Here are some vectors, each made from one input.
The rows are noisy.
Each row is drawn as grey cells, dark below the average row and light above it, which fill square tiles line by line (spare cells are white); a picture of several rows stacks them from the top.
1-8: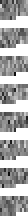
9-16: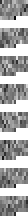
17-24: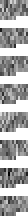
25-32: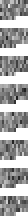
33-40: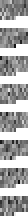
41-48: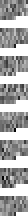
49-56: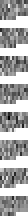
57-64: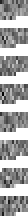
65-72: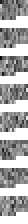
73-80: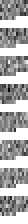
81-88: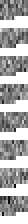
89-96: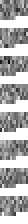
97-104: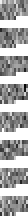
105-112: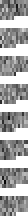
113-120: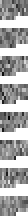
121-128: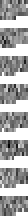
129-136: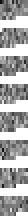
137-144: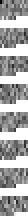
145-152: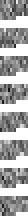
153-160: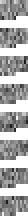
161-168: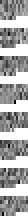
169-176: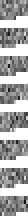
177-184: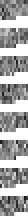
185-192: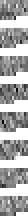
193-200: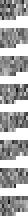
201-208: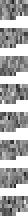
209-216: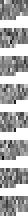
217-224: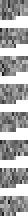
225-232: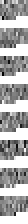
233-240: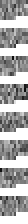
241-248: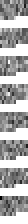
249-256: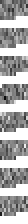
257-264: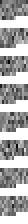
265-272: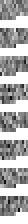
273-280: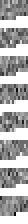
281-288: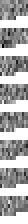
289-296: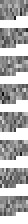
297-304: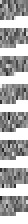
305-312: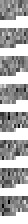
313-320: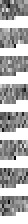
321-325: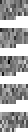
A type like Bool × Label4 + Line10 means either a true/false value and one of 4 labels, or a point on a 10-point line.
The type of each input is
(Bool × Bool × Bool × (Tree10 + Unit) + Label9) × (Circle9 + Line6).
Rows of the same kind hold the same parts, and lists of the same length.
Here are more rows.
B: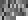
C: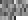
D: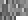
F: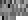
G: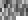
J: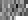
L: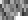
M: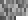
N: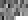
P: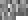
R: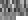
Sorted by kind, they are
B, F, P
C
D, M
G, R
J, L
N

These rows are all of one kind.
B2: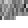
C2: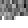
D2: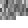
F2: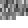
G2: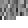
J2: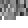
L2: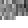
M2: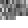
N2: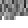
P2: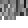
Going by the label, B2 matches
G2, J2, N2 and P2.
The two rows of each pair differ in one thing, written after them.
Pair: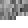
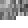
one of the three true/false values
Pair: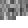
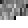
the place on the 9-point circle
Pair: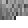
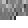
one of the three true/false values
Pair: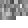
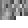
one of the three true/false values
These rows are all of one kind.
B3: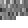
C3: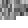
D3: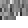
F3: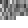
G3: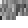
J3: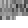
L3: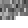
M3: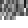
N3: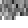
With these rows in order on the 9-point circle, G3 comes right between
B3 and J3.
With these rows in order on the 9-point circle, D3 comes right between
B3 and C3.
